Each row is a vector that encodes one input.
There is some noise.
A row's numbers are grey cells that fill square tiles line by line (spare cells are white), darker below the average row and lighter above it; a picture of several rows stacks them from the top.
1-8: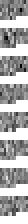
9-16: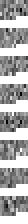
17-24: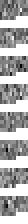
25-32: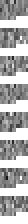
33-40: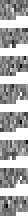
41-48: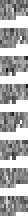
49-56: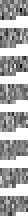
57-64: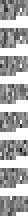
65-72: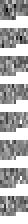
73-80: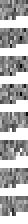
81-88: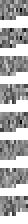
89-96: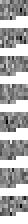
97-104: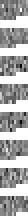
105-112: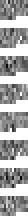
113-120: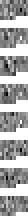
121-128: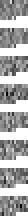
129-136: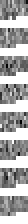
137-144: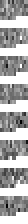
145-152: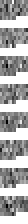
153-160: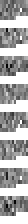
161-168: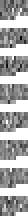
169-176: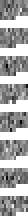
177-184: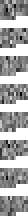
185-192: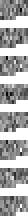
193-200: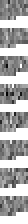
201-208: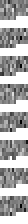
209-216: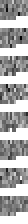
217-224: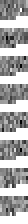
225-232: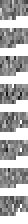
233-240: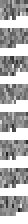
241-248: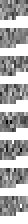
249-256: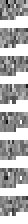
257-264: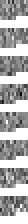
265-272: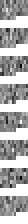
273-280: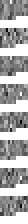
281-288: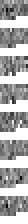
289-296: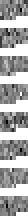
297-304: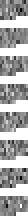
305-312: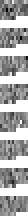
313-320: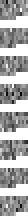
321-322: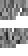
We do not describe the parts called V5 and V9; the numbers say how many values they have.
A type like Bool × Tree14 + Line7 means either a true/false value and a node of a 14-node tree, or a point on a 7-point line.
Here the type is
Bool × V9 + Line10 × (Line10 + V5).
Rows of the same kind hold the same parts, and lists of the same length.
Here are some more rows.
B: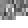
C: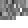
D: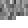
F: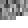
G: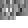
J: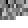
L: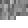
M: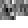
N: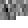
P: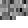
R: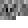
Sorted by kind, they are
B, D, G, L
C, F, J, M, N, R
P

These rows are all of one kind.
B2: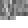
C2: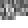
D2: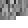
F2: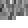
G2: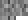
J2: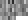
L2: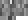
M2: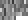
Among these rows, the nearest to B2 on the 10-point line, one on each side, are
F2 and L2.
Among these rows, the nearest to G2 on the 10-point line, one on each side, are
J2 and L2.
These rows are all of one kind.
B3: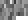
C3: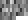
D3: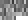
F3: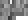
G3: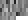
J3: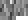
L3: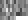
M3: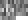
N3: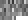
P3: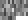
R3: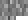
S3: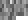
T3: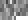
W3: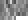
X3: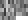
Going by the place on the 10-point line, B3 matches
J3, S3, T3 and W3.
